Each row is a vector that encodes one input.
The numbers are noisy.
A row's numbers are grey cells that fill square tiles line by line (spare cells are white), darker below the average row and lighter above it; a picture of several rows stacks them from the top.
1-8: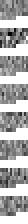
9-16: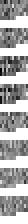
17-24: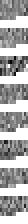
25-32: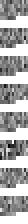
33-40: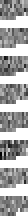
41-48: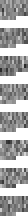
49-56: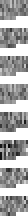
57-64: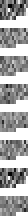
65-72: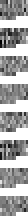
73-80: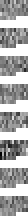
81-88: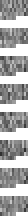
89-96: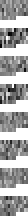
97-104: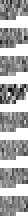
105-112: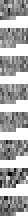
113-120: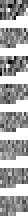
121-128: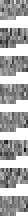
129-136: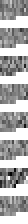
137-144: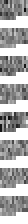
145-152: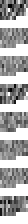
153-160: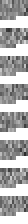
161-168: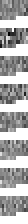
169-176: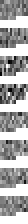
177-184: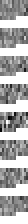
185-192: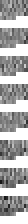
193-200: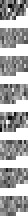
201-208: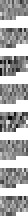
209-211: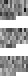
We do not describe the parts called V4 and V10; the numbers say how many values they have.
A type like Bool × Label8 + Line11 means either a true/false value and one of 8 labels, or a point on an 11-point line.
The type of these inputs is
(Line5 + V4) × V10 + Line7.
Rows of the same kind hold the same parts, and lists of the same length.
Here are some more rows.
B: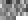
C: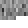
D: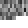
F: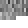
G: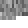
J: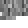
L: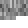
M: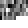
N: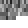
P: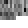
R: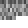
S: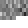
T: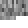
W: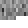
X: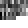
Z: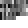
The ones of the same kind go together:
B, D, N, P, R
C, F, G, J, L, S, T, W
M, X, Z

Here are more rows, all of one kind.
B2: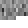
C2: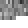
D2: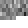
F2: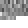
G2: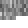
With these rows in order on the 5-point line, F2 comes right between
D2 and G2.
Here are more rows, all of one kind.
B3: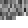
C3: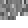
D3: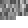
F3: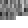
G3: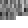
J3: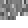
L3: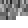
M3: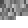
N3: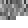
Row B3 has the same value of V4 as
F3 and G3.
